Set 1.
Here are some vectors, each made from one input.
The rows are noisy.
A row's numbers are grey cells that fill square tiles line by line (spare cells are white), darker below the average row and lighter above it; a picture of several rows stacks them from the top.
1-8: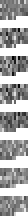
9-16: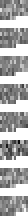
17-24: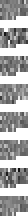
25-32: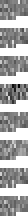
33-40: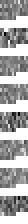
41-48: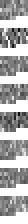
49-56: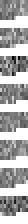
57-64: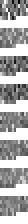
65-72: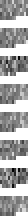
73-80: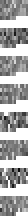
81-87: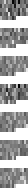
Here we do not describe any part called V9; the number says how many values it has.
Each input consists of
either a node of an 8-node tree, or a true/false value and a value of V9.
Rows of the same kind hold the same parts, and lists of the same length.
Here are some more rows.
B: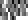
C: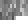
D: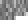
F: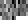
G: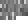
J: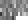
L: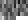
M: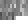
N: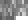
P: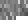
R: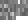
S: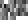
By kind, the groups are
B, F, L, S
C, D, G, J, M, N, P, R

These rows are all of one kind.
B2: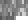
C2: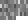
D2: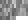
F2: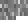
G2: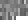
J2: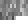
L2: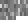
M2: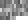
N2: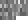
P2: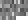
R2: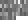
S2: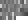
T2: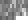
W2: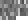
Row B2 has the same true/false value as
D2, J2, M2 and T2.
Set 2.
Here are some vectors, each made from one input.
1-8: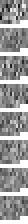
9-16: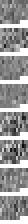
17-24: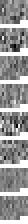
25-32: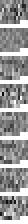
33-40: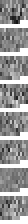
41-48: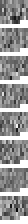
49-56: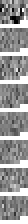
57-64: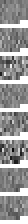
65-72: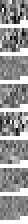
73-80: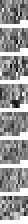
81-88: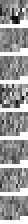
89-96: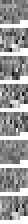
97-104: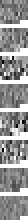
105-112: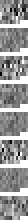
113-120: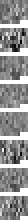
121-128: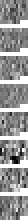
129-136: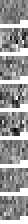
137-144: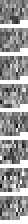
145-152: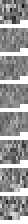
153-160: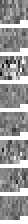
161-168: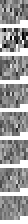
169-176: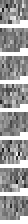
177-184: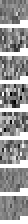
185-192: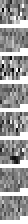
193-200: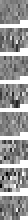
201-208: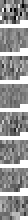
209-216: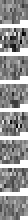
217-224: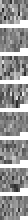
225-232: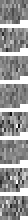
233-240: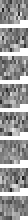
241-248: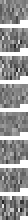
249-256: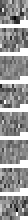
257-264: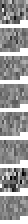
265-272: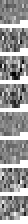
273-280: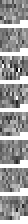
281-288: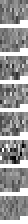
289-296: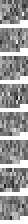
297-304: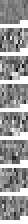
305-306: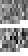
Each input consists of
a point on a 19-point line, together with either one of 6 labels, or a point on a 9-point line.
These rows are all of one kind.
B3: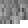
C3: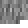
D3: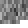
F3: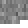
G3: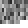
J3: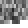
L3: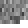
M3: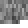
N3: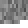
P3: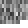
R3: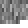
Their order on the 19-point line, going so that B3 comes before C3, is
L3, P3, B3, G3, J3, N3, D3, M3, F3, R3, C3.
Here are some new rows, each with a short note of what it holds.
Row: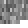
a point on a 9-point line and a point on a 19-point line
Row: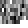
one of 6 labels and a point on a 19-point line
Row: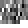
a point on a 9-point line and a point on a 19-point line
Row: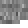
a point on a 9-point line and a point on a 19-point line
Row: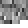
a point on a 9-point line and a point on a 19-point line
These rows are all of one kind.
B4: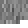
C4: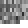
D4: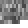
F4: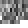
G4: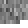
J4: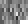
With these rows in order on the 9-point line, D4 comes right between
C4 and J4.
